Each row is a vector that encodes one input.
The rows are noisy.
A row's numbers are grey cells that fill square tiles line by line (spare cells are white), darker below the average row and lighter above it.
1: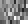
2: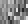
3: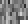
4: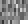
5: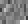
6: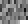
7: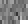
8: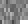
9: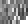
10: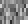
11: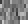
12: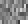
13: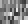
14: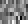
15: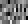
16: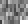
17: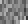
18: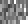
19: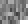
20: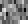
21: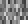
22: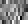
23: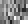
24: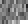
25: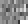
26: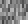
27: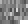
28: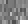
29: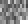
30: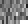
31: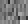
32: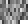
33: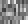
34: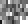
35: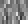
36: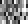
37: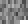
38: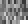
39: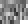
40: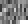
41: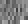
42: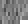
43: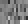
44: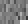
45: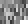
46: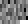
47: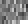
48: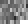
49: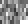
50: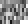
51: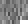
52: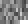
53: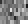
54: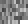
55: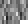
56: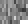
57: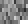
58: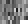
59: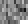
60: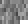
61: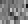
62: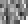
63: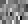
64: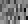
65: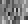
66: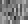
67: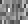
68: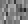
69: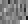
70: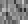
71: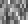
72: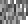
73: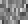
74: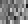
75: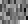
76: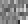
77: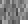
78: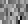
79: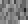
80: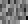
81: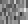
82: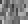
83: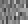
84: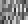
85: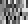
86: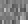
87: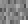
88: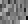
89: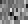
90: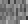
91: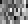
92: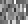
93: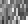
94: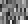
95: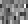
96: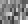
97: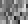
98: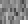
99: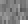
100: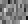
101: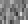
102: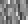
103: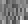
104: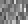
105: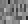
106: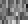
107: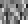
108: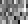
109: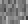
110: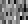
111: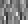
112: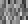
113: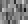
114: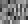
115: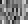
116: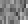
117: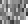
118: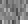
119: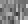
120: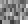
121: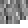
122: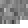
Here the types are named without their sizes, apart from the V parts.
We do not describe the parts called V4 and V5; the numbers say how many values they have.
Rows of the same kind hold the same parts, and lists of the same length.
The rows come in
2 kinds.
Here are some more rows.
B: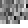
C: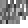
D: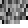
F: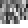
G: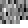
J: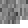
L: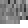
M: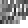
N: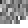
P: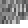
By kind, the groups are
B, C, D, F, M, N, P
G, J, L

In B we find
a true/false value and a value of V4.
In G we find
a point on a line, a true/false value and a value of V5.
